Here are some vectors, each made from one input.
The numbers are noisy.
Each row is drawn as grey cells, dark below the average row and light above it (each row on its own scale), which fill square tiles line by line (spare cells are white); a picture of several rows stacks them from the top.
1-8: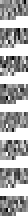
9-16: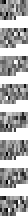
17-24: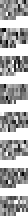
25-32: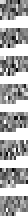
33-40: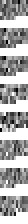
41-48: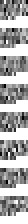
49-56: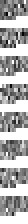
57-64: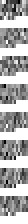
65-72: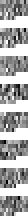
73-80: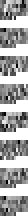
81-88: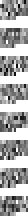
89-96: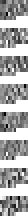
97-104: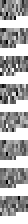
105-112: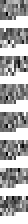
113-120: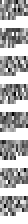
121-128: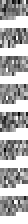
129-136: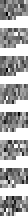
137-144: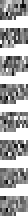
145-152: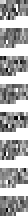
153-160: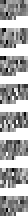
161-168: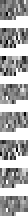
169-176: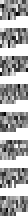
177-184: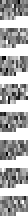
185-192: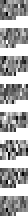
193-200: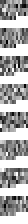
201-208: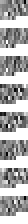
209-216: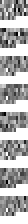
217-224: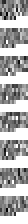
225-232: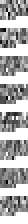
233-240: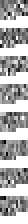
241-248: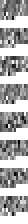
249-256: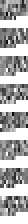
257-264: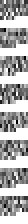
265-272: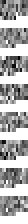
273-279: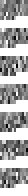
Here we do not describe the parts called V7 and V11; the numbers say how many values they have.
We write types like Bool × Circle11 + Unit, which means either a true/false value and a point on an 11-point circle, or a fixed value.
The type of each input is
Bool × Bool × Bool × V11 + Circle6 × Label5 × V7.
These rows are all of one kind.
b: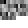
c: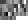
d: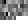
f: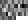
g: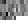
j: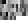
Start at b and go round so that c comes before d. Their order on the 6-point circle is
b, f, g, c, d, j.
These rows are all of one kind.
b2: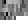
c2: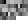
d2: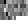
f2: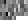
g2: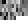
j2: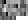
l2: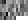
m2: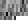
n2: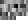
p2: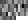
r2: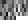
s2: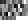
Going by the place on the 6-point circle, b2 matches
d2, p2 and r2.
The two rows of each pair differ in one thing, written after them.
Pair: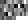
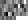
the place on the 6-point circle
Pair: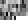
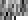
the value of V7
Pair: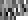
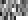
the value of V7
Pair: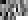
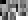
the place on the 6-point circle
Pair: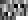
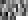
the place on the 6-point circle
